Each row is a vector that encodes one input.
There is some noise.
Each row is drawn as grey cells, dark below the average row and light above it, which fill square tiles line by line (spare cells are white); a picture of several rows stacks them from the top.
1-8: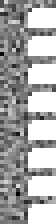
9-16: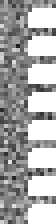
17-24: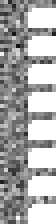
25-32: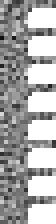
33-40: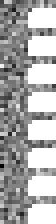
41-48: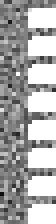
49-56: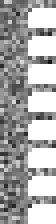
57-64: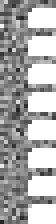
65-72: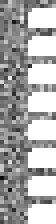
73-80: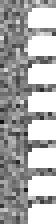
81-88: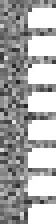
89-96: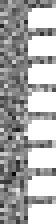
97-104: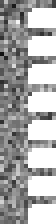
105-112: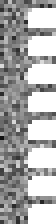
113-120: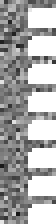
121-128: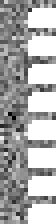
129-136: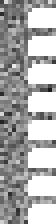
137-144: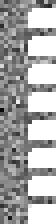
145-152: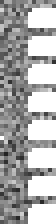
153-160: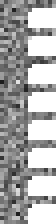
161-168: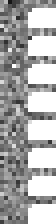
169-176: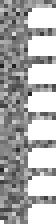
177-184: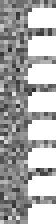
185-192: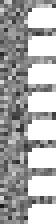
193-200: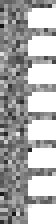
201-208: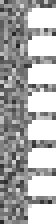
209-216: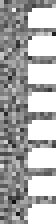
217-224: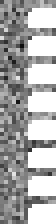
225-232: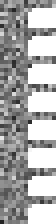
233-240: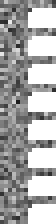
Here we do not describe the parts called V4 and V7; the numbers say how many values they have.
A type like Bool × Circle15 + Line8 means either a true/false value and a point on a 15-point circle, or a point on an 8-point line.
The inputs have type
(Circle8 + Tree9) × (Line6 + V4) × V7 × V7.
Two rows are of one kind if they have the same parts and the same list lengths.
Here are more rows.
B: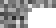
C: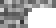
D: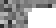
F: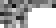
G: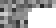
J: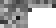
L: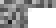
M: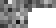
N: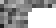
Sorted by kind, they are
B, C, F
D, L, M, N
G
J

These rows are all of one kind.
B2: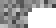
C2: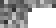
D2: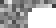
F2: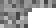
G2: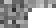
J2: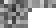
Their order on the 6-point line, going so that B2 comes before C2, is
G2, F2, D2, J2, B2, C2.
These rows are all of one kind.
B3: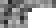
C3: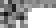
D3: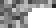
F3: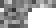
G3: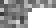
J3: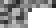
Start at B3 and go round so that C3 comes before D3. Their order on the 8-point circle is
B3, C3, G3, F3, D3, J3.
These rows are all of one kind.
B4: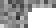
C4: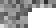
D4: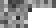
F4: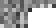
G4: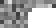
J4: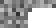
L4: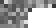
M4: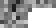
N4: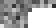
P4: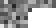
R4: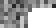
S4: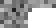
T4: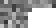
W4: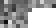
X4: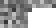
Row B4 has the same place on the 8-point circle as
C4, F4, N4 and R4.
